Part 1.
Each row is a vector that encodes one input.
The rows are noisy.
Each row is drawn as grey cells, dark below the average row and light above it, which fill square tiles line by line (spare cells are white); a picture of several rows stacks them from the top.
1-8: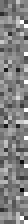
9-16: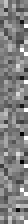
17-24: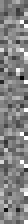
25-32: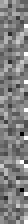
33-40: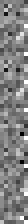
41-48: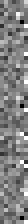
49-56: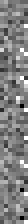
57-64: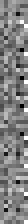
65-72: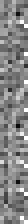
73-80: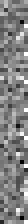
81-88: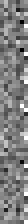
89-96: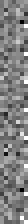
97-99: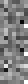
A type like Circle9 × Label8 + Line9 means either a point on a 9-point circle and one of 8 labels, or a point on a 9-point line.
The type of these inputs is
(Label5 + Line5) × Line5.
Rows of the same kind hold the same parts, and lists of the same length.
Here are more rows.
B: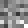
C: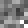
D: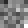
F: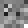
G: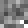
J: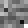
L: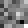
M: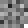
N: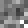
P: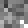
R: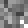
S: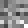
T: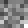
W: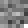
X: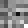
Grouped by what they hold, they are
B, C, D, F, G, N, P, R, S, T, X
J, L, M, W

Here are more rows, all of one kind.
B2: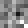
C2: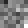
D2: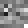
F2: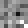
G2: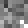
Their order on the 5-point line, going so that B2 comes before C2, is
B2, F2, G2, D2, C2.
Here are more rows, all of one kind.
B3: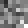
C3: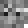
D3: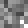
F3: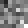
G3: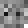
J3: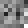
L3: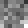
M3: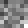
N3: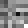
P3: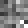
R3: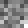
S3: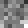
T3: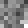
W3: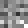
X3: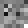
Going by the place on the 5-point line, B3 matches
C3, F3, N3 and P3.
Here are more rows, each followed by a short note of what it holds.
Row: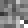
one of 5 labels and a point on a 5-point line
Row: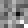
one of 5 labels and a point on a 5-point line
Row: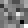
a point on each of two 5-point lines
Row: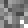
one of 5 labels and a point on a 5-point line
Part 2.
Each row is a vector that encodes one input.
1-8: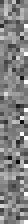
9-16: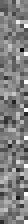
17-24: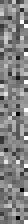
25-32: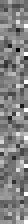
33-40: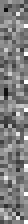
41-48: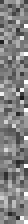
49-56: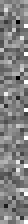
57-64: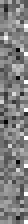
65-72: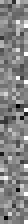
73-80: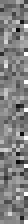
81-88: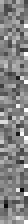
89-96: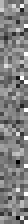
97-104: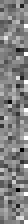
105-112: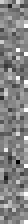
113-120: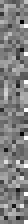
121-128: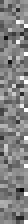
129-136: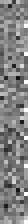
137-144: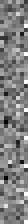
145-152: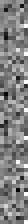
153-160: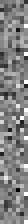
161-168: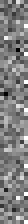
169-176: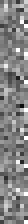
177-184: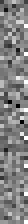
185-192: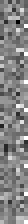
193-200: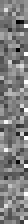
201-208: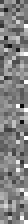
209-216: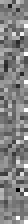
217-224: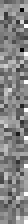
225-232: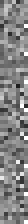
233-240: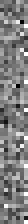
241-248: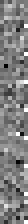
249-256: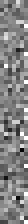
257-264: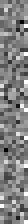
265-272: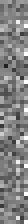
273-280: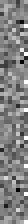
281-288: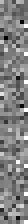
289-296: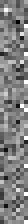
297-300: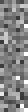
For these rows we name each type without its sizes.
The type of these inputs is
(Circle + Unit) × Label × Line × Line.
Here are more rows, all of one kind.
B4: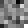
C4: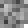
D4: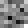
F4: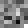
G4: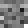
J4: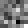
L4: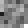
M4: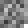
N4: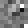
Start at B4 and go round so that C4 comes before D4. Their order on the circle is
B4, J4, C4, M4, L4, G4, N4, F4, D4.
